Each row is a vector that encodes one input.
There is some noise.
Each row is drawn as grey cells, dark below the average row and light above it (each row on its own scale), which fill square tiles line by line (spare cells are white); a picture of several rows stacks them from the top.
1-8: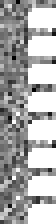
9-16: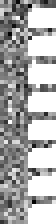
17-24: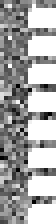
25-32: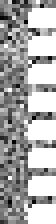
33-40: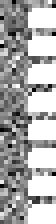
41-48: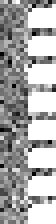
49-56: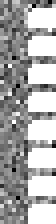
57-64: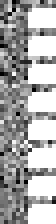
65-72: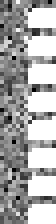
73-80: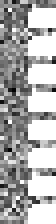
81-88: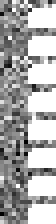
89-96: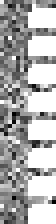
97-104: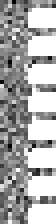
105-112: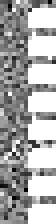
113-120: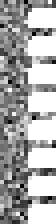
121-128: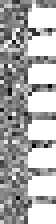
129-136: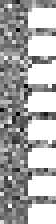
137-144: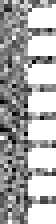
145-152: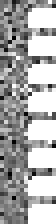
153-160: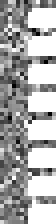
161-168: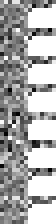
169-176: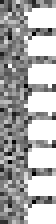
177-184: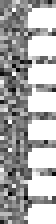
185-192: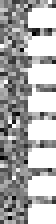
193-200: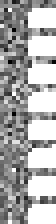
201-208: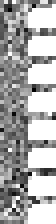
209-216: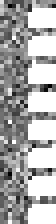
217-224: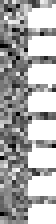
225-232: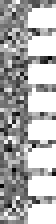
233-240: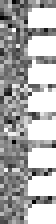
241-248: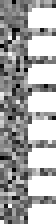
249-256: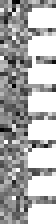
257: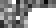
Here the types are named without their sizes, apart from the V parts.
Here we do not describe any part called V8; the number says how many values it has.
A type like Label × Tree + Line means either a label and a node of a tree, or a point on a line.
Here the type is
Circle × Circle + List(Line) × V8.
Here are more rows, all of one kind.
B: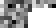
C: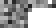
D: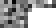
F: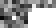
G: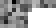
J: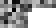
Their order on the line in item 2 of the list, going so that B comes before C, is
F, G, D, B, C, J.
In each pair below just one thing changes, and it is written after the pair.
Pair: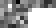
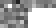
the value of V8
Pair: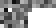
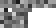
the place on the line in item 1 of the list
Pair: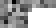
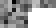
the place on the line in item 2 of the list
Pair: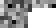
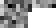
the place on the line in item 1 of the list
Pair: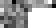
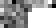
the place on the line in item 2 of the list
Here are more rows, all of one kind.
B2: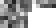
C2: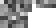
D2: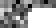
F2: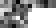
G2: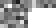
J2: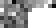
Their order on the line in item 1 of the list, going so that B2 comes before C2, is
G2, B2, C2, F2, D2, J2.
